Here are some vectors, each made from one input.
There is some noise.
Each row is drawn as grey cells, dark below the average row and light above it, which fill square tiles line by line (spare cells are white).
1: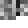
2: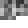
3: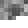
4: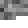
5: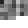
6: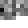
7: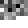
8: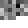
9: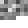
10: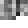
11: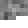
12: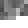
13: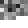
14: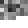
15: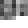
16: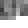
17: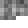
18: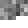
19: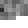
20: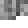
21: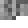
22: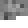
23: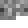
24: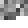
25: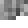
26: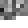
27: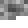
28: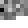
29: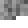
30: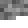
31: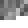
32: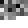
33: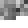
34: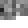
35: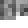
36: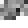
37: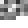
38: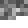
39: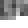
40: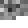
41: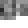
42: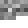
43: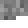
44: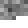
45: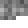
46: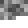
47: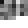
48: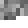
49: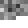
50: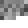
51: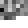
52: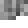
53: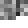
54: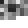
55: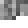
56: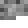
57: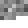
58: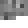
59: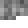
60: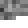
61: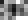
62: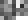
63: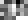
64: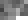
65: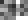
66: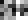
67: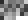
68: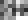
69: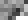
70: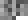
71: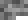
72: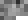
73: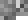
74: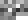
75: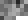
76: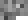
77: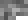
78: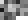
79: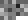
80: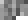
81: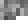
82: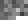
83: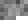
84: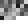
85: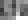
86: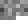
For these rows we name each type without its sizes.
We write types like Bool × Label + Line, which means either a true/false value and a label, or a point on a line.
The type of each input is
Line.
